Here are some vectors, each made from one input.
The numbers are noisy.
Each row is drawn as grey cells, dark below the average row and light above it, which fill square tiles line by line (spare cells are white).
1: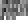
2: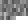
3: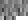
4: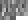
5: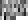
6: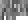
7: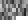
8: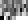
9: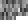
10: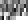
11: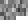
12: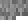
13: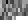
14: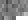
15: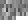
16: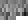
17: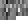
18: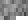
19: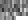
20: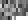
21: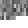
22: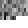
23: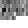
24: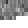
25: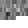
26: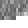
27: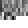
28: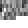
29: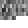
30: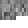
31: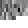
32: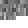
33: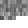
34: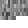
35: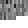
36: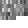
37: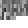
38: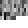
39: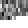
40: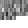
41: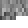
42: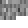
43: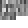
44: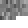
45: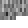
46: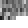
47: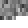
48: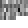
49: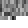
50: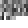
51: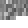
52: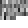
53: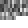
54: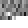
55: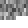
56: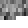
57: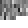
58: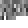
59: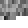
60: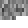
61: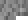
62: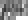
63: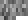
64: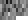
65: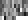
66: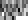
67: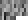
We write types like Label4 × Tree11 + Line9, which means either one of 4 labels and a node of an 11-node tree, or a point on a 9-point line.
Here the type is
Line3 × Line4 + Line5.
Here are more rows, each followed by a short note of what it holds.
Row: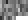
a point on a 3-point line and a point on a 4-point line
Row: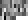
a point on a 3-point line and a point on a 4-point line
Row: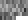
a point on a 3-point line and a point on a 4-point line
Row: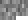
a point on a 3-point line and a point on a 4-point line
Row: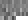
a point on a 5-point line
